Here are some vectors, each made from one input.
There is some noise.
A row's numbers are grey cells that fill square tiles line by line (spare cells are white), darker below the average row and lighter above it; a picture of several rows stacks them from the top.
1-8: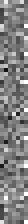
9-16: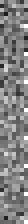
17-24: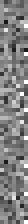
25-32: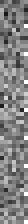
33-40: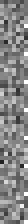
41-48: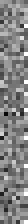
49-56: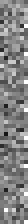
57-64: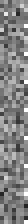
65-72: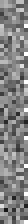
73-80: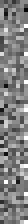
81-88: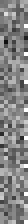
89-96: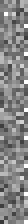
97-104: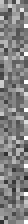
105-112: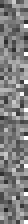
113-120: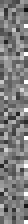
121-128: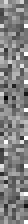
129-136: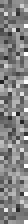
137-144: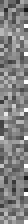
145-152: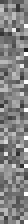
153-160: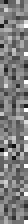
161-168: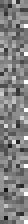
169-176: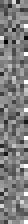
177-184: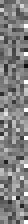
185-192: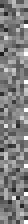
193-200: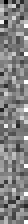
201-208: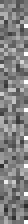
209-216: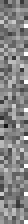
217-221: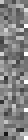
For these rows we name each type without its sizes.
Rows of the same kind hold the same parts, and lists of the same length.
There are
2 kinds of row.
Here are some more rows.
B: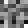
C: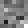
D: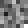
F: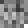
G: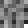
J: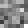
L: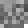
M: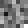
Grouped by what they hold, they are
B, D, G, M
C, F, J, L

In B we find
a point on a line and a true/false value.
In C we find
a point on a circle.
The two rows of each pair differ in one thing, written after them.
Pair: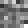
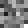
the place on the line
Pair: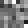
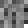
the true/false value
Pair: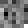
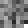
the place on the line
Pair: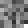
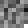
the place on the line
